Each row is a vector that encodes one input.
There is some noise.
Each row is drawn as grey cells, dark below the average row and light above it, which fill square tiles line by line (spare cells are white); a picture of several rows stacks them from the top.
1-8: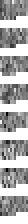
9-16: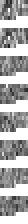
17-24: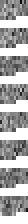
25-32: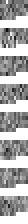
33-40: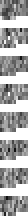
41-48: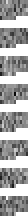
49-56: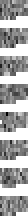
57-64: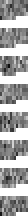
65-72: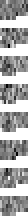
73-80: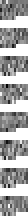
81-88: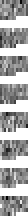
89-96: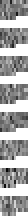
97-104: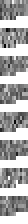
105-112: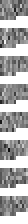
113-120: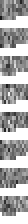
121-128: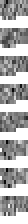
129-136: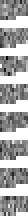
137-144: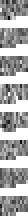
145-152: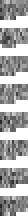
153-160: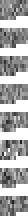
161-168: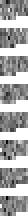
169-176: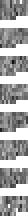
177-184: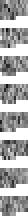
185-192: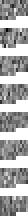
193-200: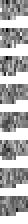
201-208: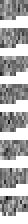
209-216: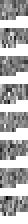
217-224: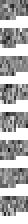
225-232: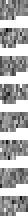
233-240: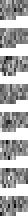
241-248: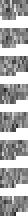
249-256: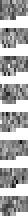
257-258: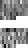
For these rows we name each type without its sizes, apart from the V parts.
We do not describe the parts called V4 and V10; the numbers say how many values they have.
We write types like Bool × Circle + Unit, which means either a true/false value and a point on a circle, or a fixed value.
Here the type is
(Label × Label + V4) × (Line + V10).
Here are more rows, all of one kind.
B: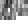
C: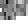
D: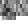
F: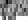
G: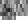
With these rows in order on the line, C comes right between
B and F.
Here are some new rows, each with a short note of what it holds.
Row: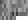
two labels and a point on a line
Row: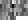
two labels and a point on a line
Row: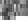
a value of V4 and a value of V10
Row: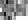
a point on a line and a value of V4
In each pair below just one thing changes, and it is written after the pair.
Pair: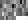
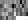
one of the two labels
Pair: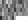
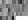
the value of V10
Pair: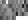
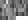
one of the two labels
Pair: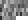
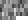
one of the two labels
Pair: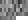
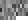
one of the two labels
